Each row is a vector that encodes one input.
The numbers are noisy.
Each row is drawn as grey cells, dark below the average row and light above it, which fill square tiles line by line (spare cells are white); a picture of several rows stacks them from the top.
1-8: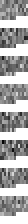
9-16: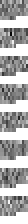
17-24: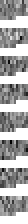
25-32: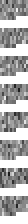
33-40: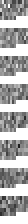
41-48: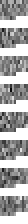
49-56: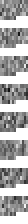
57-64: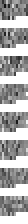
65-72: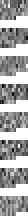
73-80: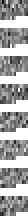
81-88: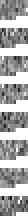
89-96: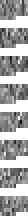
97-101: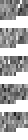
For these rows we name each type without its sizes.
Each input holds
a point on a line, together with either a point on a line, or a node of a tree.
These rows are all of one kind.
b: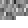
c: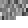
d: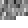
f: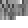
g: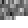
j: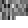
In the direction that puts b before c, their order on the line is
d, b, f, c, j, g.
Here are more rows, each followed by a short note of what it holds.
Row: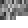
a point on each of two lines
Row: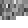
a point on a line and a node of a tree
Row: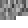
a point on each of two lines
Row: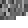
a point on each of two lines
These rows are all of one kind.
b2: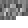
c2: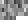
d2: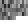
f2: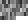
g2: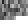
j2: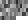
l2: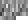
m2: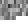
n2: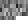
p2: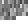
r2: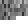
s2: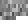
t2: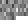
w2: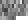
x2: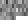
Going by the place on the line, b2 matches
d2, j2, n2 and r2.
